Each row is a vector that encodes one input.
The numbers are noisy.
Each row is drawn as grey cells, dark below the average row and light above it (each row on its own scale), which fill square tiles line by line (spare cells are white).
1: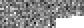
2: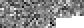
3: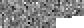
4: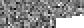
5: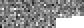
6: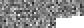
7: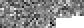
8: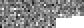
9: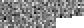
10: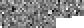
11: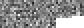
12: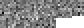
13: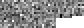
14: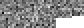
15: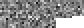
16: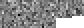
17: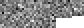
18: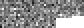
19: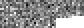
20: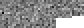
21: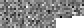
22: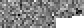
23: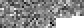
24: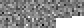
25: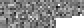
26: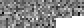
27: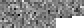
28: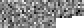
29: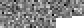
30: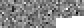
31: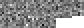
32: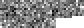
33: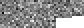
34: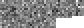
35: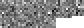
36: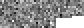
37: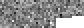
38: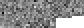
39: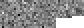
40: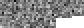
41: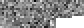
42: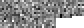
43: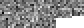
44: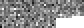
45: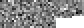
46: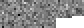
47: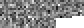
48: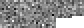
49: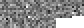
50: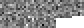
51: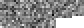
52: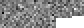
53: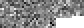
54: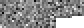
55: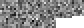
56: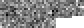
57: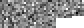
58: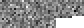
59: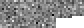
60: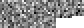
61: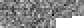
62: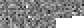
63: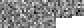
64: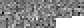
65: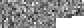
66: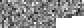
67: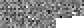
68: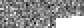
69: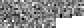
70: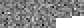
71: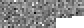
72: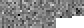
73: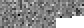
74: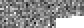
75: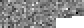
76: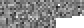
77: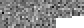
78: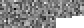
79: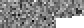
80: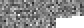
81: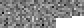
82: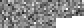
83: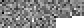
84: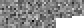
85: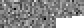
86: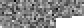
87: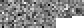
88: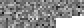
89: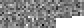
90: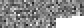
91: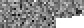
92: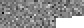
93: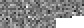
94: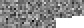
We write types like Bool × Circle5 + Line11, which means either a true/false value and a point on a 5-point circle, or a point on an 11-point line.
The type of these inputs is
Label4 + Line8 × Line12.
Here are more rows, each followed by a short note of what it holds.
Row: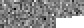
a point on an 8-point line and a point on a 12-point line
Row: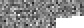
one of 4 labels
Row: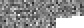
one of 4 labels
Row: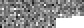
one of 4 labels
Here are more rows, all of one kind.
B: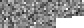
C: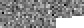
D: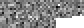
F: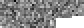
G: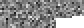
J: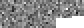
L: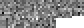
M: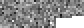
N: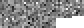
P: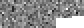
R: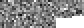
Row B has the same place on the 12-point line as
J, N, P and R.
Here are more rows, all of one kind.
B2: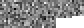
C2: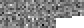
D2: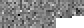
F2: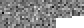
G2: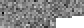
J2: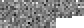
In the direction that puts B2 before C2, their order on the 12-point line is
D2, J2, B2, C2, G2, F2.
